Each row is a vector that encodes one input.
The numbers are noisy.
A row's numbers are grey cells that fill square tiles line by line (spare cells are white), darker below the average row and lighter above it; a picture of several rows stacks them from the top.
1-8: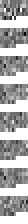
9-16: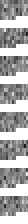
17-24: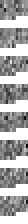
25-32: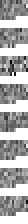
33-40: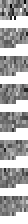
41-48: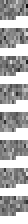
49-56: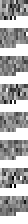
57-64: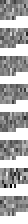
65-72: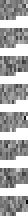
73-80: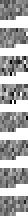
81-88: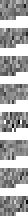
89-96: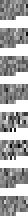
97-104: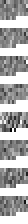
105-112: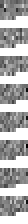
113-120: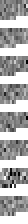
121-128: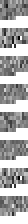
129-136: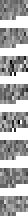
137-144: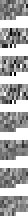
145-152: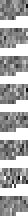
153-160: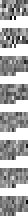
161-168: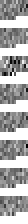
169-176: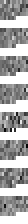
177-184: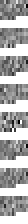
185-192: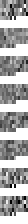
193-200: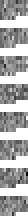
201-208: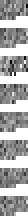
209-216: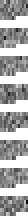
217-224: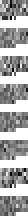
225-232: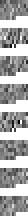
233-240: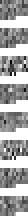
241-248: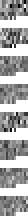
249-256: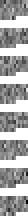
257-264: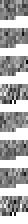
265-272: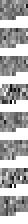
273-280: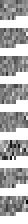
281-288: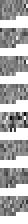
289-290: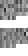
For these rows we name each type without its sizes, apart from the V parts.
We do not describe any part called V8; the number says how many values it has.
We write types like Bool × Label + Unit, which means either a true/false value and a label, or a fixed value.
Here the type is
Bool × (Line + Tree) + V8.
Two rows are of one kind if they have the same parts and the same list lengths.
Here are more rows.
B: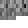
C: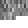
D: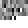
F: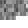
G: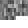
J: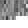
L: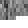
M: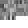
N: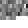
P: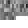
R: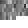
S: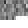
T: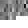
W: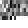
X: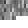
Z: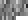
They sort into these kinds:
B, C, F, G, J, L, R, S, T, X
D, W
M, N, P, Z

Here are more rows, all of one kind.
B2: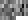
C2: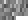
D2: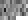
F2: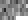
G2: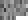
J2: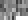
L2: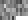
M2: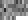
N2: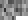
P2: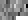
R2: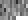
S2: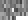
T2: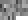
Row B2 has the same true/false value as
C2 and P2.
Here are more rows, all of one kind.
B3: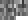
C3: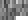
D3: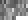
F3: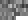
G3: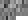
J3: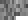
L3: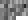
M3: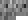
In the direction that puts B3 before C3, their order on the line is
J3, D3, F3, B3, C3, G3, M3, L3.
